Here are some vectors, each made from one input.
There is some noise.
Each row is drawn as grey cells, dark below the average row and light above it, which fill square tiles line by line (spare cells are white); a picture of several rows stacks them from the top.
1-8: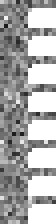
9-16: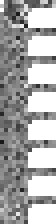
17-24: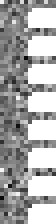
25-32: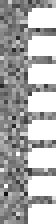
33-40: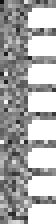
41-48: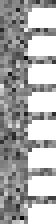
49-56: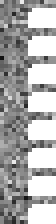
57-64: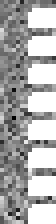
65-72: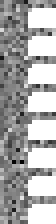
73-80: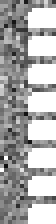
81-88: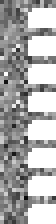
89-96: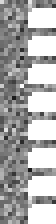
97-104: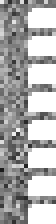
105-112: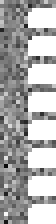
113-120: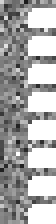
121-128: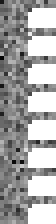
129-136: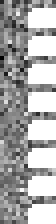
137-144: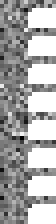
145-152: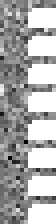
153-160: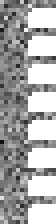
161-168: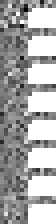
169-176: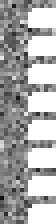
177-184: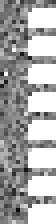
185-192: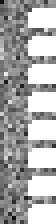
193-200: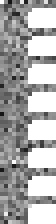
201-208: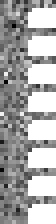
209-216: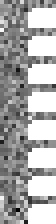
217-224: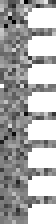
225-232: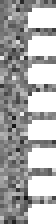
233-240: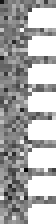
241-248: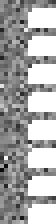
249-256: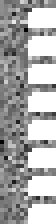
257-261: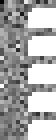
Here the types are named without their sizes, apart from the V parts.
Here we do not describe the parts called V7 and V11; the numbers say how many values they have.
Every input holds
either a point on a line and a true/false value, or a value of V7 and a value of V11.
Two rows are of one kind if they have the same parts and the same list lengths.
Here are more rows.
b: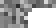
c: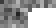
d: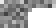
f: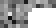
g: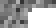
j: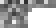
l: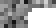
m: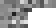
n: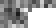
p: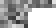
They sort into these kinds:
b, d, f, j, l, m, p
c, g, n

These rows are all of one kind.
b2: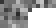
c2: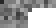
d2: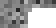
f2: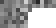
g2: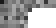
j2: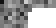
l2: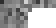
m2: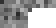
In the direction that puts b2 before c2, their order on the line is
g2, b2, m2, c2, j2, l2, d2, f2.
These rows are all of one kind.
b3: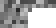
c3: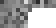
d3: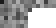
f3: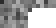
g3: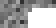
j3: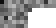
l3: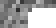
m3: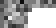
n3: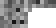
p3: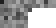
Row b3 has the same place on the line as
d3, f3, l3 and m3.
